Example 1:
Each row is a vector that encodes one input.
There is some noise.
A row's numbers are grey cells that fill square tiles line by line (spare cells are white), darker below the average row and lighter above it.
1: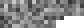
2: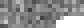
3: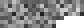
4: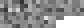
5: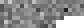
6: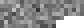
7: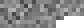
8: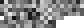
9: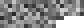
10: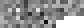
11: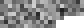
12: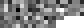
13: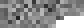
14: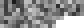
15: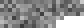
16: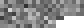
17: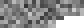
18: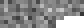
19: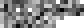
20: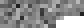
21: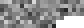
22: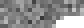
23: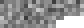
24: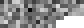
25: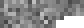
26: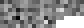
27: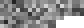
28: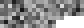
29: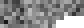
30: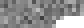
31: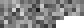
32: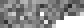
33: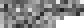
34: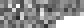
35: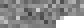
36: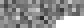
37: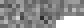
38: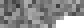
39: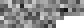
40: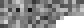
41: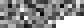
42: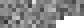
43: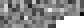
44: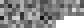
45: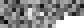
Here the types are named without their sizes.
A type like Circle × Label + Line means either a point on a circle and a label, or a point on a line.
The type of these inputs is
Circle + Unit.
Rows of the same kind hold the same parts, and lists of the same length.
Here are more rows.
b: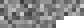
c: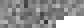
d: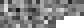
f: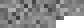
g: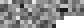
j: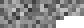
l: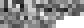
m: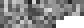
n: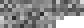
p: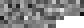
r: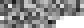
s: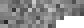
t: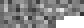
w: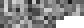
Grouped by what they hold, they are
b, c, d, f, g, j, l, m, p, r, s, t, w
n

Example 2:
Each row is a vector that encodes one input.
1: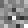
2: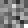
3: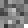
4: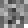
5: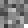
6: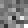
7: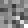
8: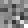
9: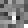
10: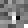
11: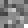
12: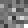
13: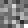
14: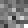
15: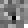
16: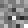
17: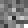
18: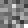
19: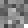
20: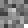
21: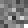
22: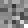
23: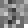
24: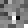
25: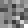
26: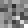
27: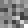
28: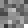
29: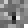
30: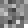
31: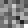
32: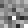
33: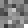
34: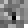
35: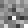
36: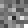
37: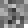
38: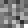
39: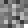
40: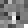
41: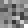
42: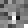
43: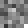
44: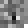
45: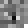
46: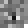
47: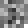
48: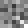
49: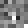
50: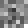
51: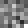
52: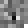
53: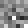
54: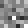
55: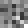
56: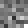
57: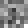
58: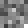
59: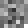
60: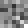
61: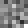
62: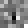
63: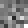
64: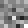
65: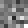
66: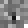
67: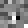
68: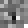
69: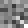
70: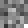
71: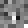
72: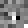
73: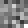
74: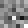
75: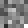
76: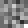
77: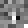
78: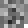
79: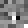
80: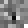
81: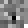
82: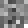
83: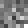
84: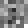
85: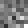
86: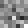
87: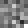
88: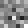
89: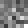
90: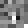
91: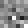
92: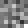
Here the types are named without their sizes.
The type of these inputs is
Bool × Bool × Bool.
